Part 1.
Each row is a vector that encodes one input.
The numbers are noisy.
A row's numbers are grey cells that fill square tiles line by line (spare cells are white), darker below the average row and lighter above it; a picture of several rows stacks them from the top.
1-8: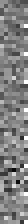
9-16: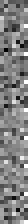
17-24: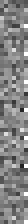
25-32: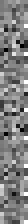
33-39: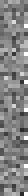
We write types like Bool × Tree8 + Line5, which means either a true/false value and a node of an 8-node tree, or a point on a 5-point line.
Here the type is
Line4.
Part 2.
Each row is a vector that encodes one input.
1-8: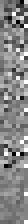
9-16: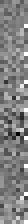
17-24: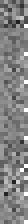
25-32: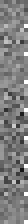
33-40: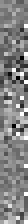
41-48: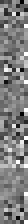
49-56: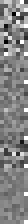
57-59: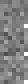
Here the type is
Line8.
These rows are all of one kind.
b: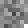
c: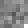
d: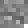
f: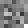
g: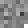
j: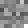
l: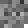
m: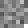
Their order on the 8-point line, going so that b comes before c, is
g, j, f, b, l, c, d, m.
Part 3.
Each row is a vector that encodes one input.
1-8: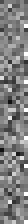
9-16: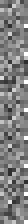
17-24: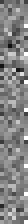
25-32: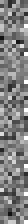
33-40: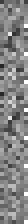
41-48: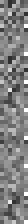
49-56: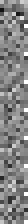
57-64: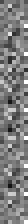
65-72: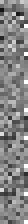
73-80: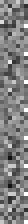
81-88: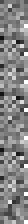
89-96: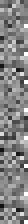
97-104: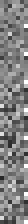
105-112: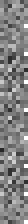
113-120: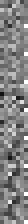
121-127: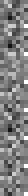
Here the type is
Tree11.
